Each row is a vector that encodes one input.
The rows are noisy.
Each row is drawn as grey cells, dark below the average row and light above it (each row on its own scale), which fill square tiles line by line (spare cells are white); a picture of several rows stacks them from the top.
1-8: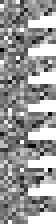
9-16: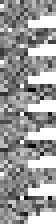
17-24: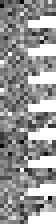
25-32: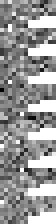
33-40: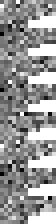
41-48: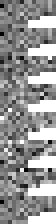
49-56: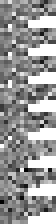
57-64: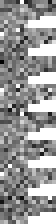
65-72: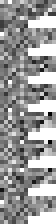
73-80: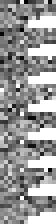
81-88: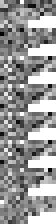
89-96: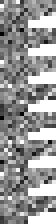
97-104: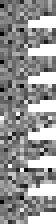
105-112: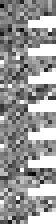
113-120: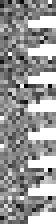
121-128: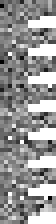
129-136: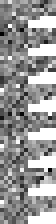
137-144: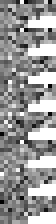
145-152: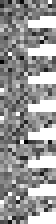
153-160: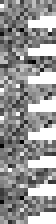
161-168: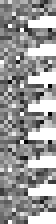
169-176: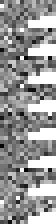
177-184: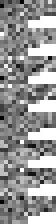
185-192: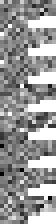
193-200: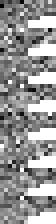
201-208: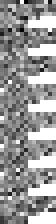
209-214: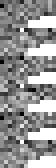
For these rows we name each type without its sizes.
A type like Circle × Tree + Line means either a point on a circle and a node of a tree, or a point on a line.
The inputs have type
Bool × Bool × Bool + Circle.
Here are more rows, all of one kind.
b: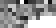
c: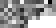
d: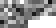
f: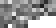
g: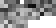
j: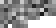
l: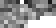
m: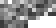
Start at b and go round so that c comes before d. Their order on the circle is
b, c, d, m, f, j, g, l.
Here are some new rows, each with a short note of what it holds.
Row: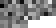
three true/false values
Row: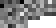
three true/false values
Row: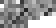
three true/false values
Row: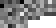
three true/false values
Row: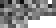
three true/false values
